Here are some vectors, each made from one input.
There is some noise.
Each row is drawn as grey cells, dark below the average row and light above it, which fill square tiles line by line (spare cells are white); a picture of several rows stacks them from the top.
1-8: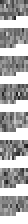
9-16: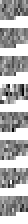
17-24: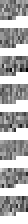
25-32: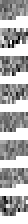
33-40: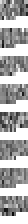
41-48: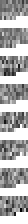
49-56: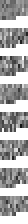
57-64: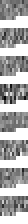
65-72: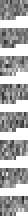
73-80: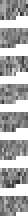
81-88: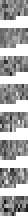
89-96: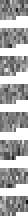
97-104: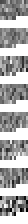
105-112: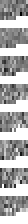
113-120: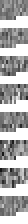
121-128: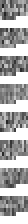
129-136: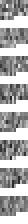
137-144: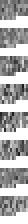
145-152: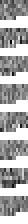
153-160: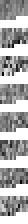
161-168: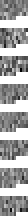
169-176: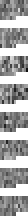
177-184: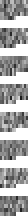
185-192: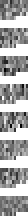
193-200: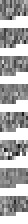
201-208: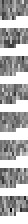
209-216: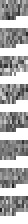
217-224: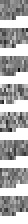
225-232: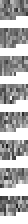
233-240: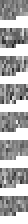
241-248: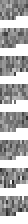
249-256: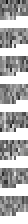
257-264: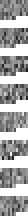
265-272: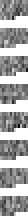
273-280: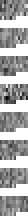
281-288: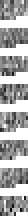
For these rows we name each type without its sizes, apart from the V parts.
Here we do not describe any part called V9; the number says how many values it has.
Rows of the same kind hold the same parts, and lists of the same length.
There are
2 kinds of row.
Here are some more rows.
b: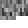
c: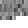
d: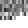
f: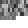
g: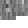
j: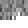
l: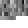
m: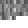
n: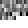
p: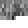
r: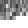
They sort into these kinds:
b, c, d, g, n, p
f, j, l, m, r

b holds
a point on a circle and a value of V9.
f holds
a point on each of two circles.
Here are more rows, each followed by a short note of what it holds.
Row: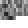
a point on each of two circles
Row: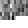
a point on a circle and a value of V9
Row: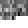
a point on a circle and a value of V9
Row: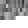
a point on each of two circles
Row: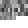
a point on a circle and a value of V9
